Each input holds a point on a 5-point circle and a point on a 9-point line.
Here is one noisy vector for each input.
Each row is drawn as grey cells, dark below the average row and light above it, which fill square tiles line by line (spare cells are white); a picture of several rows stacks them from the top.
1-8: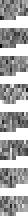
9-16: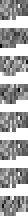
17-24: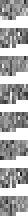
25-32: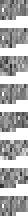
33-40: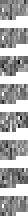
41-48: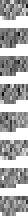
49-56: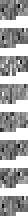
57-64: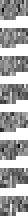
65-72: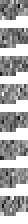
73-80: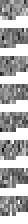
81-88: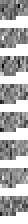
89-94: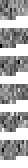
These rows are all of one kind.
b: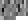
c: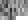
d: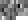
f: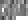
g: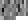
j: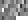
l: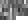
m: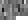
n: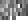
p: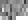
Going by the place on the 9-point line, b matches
g and p.
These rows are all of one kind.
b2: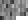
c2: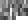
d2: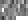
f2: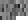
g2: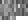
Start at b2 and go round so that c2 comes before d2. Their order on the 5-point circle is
b2, f2, c2, g2, d2.
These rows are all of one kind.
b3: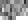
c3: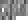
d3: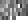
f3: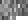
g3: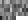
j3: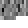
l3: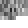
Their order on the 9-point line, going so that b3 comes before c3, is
l3, b3, j3, c3, f3, d3, g3.
